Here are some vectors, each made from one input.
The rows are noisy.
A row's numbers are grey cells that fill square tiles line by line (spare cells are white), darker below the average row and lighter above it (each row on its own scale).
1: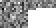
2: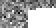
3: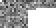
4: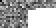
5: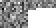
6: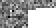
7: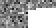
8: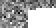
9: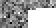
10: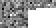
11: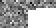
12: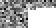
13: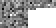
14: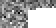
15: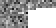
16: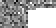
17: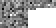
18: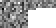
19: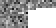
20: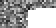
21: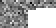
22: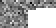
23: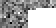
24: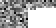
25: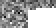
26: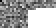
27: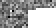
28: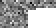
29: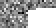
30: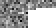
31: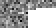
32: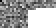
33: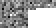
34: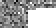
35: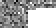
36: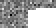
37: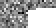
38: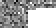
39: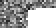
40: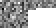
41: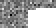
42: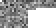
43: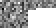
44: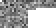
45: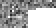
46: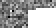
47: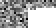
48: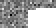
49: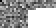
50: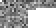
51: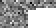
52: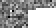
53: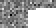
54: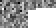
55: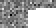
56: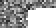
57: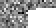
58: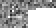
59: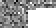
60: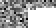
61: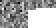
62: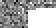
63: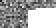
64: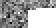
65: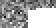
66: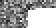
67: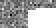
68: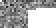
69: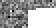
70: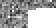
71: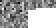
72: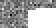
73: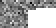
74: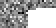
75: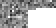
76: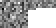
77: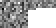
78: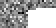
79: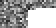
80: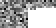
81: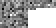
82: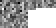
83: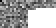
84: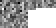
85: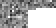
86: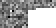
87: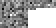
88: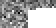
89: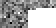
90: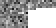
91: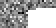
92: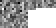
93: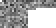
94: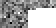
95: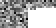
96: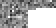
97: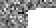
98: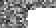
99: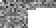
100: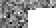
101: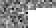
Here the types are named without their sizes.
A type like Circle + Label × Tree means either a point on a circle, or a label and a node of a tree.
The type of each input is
Bool × Bool × Bool × Bool.
